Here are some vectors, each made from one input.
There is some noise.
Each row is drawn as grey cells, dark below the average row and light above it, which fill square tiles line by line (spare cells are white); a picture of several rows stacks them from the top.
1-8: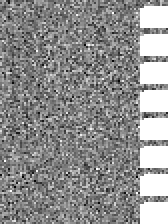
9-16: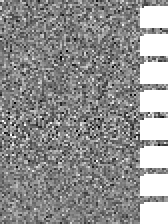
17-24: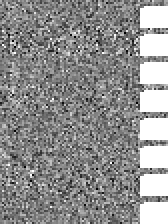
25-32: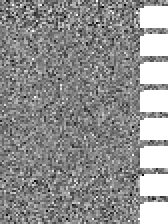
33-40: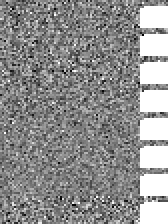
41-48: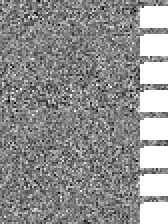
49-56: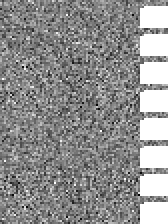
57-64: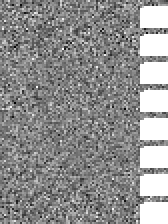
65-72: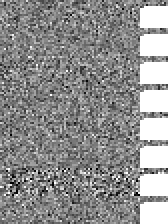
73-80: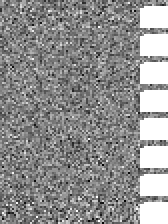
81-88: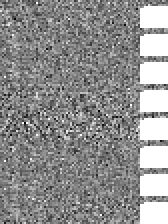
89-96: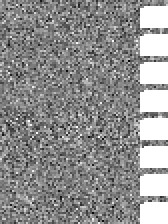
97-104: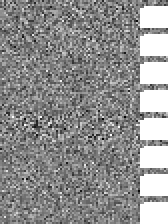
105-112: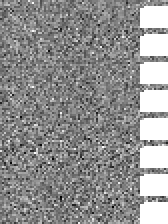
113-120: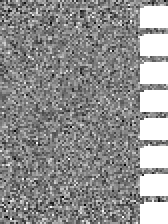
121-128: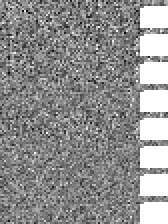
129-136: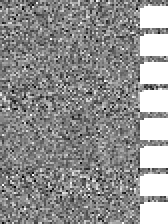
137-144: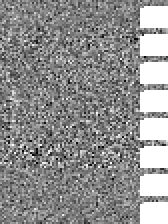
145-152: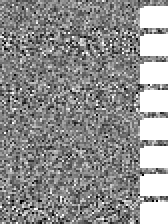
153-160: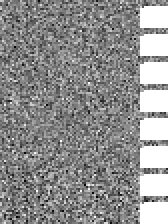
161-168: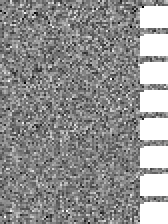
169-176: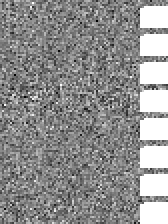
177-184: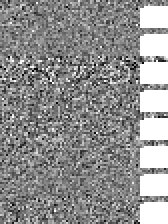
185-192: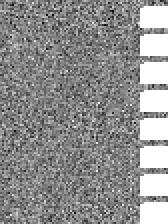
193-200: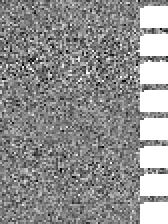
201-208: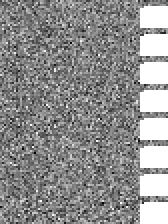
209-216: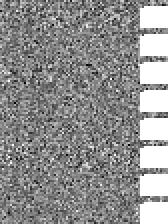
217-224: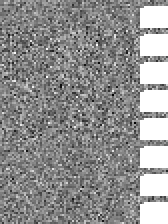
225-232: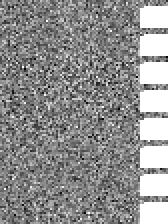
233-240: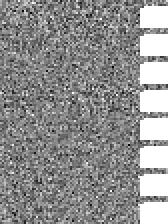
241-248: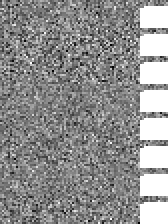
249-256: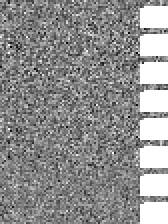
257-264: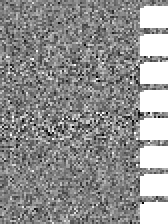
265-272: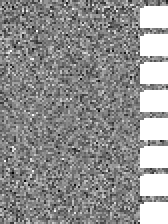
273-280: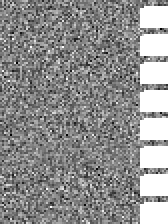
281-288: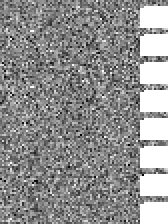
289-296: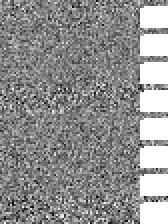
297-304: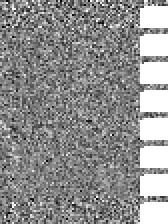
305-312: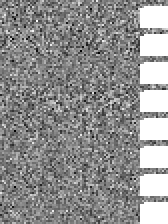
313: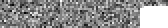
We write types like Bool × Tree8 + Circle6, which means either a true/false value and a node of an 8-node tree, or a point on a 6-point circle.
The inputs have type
(Circle11 + Unit) × Label4 + Circle17.
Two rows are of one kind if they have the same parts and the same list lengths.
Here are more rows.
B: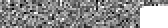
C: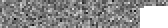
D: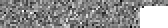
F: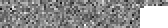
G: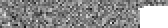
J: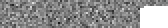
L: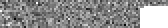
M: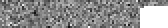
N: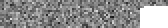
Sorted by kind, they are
B, J, N
C, D, G, L, M
F

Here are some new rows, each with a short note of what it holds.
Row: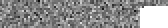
a point on a 17-point circle
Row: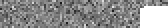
one of 4 labels
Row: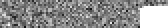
a point on a 17-point circle
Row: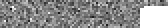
one of 4 labels
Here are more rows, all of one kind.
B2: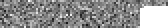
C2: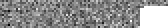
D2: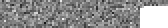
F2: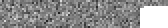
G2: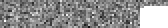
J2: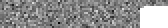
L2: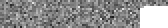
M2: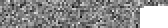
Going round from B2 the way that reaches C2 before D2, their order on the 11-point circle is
B2, C2, F2, J2, G2, L2, D2, M2.
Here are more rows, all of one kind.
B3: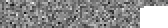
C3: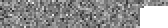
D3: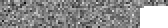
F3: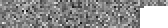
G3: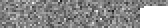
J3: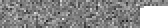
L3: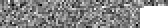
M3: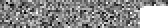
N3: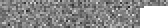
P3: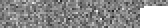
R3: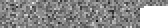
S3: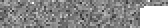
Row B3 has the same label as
G3, M3, P3 and R3.
